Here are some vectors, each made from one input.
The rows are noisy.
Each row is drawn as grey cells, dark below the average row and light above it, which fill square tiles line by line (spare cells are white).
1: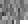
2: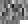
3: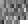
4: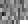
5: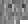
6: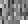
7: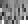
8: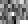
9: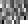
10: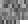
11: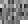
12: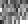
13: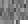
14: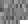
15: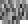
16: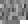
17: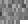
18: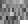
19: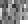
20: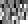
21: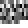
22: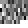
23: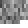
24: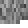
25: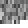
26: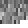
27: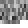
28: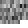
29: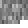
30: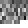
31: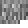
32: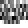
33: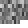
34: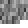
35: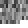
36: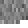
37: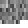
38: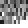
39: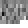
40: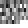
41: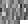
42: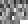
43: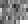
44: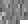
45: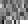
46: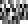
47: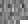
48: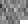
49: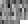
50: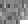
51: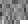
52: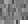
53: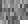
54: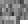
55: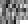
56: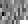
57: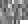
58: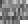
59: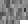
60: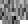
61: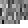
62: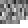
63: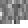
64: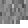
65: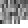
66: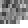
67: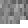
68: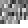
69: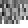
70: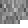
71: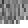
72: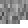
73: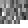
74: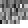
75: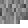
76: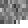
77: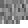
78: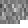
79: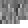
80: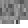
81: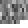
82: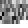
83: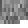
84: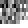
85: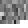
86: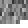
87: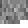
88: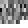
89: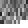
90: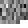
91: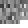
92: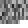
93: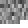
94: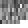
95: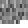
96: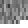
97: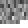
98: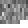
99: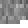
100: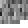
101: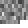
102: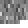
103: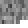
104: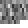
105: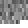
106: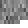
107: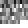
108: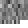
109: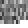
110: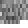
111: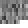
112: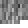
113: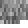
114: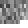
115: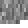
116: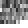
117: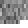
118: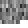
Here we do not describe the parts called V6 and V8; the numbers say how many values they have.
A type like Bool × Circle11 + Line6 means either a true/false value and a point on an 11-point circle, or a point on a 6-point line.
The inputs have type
(Bool × Line7 + V6) × V8.
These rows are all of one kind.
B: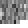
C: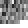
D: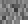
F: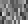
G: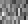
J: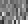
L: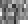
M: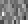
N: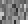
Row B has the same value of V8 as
L and N.
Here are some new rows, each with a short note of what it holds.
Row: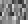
a point on a 7-point line, a true/false value and a value of V8
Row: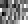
a value of V6 and a value of V8
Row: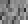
a point on a 7-point line, a true/false value and a value of V8
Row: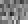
a point on a 7-point line, a true/false value and a value of V8
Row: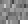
a point on a 7-point line, a true/false value and a value of V8
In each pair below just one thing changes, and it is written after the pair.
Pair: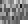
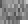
the place on the 7-point line
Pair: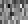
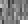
the value of V8
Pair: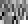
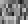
the true/false value
